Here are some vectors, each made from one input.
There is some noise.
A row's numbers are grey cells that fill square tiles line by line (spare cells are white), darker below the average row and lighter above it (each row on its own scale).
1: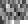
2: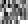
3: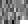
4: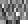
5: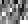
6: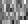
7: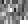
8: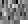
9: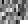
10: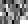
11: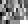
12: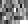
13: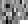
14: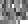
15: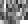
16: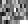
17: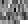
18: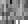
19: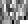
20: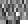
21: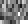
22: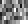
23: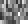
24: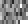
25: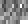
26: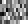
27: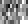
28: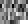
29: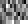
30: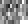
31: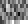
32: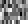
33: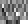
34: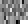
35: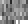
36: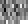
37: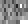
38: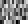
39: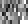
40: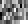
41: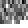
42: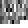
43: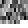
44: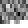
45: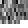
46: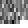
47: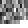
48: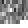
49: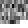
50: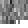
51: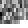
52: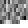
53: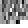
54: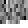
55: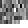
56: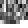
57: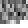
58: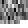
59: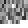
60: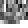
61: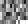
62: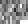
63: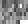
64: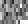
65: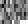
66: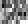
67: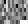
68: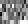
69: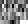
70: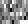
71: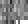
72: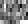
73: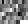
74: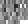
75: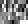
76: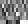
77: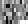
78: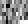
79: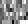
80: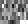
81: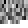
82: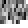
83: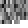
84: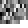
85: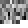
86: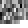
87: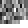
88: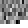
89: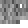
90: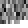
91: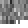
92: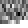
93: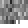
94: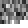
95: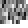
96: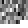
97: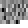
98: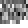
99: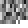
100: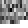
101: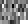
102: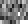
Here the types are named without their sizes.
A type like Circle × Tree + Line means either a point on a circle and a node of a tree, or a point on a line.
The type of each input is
Label × (Label + Line).
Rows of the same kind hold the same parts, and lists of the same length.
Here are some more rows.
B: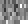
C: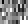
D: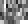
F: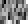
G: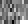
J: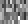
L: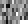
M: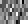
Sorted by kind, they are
B, C, F, J, M
D, G, L

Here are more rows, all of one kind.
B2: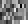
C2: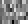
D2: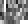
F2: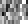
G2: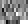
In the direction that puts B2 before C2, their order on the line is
B2, G2, C2, F2, D2.
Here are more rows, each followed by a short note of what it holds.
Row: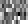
two labels
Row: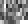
a label and a point on a line
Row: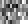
a label and a point on a line
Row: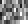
a label and a point on a line
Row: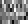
a label and a point on a line
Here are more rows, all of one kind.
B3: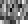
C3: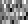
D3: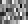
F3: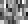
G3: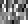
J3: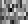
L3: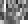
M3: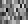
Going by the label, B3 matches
F3 and L3.
